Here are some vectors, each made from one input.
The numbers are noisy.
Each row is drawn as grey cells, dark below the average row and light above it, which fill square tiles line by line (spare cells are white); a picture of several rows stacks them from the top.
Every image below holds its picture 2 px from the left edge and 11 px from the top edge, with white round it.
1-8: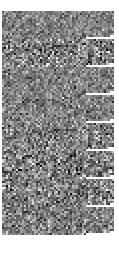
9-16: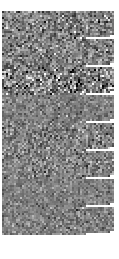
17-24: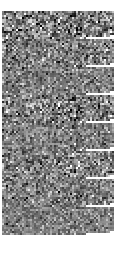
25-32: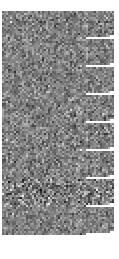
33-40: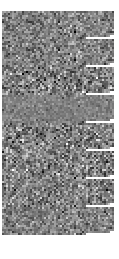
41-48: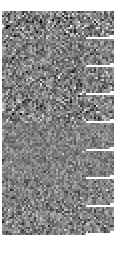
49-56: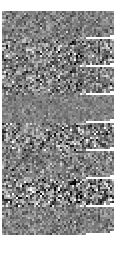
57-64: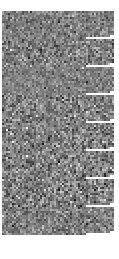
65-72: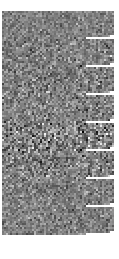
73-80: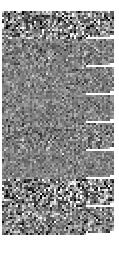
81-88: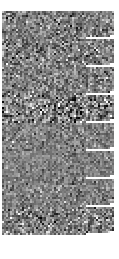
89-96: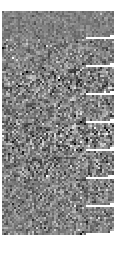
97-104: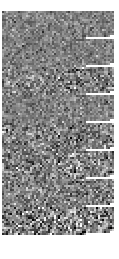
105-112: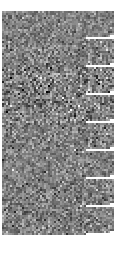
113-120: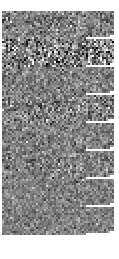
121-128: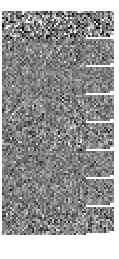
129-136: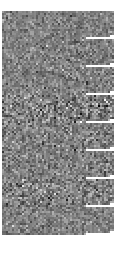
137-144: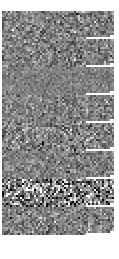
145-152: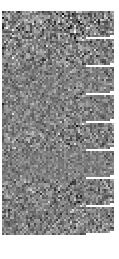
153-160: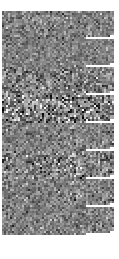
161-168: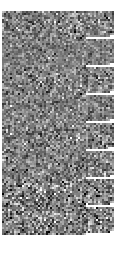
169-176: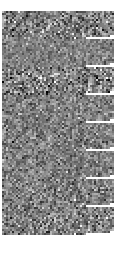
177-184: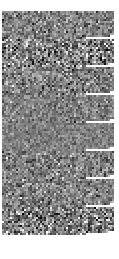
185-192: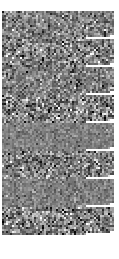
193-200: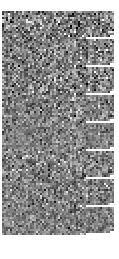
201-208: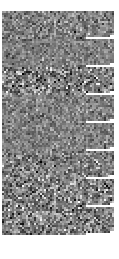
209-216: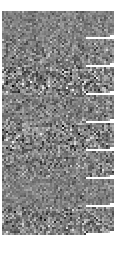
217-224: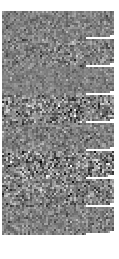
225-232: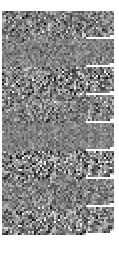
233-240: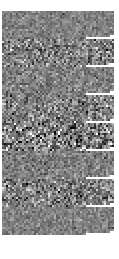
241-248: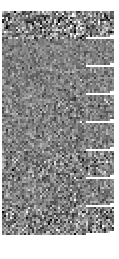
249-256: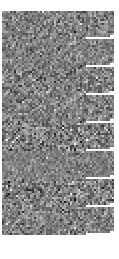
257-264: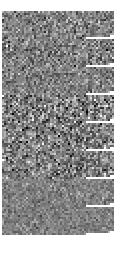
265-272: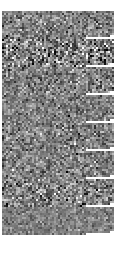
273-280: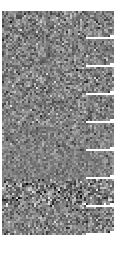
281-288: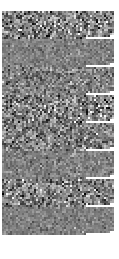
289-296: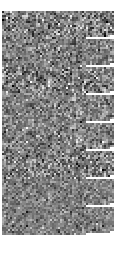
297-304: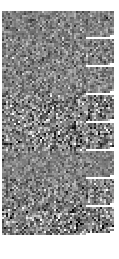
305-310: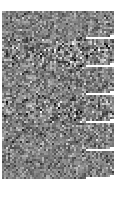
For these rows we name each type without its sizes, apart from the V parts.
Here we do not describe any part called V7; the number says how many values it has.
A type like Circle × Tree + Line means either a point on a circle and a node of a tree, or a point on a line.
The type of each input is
Bool × List(Circle) × V7.
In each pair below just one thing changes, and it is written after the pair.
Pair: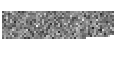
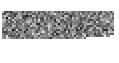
the value of V7
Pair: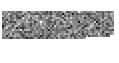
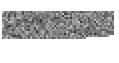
the true/false value
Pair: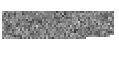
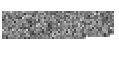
the value of V7
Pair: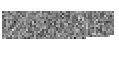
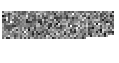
the true/false value
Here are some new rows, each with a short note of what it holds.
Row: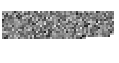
a true/false value and a value of V7, together with the empty list
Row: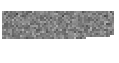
a true/false value and a value of V7, together with a list of two items
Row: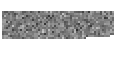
a true/false value and a value of V7, together with a list of one item
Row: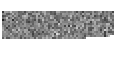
a true/false value and a value of V7, together with a list of one item
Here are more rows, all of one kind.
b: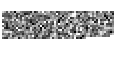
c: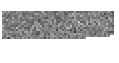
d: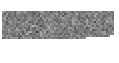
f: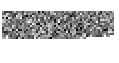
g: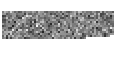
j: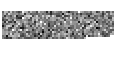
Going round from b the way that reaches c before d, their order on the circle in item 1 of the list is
b, c, d, j, g, f.
